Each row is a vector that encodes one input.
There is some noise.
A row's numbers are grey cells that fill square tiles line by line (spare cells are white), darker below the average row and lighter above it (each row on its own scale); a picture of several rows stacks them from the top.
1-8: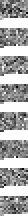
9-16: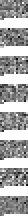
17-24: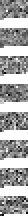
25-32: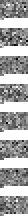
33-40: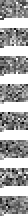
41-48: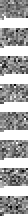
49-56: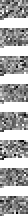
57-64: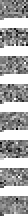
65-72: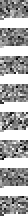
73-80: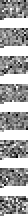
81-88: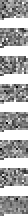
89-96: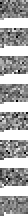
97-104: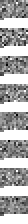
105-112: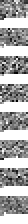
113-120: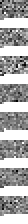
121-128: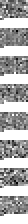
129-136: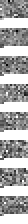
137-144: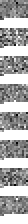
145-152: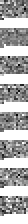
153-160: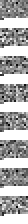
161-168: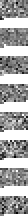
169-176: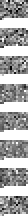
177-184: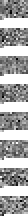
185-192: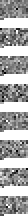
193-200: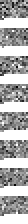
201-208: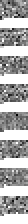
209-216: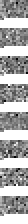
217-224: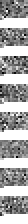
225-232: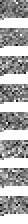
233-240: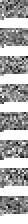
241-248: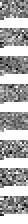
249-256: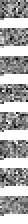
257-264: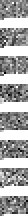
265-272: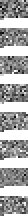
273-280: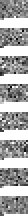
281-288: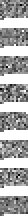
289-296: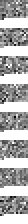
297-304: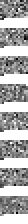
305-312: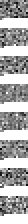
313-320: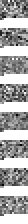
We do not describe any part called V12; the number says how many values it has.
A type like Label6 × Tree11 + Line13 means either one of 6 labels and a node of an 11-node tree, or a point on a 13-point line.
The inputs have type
(Bool × Bool × Bool + Circle9) × V12.
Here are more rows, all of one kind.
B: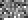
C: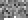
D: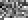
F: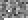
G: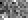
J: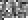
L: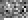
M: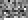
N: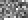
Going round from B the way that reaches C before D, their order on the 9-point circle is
B, G, L, J, N, F, M, C, D.
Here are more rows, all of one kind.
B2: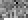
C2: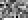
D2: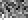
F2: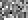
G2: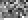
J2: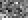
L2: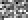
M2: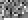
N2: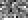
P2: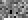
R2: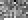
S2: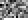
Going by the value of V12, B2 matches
C2, N2, R2 and S2.
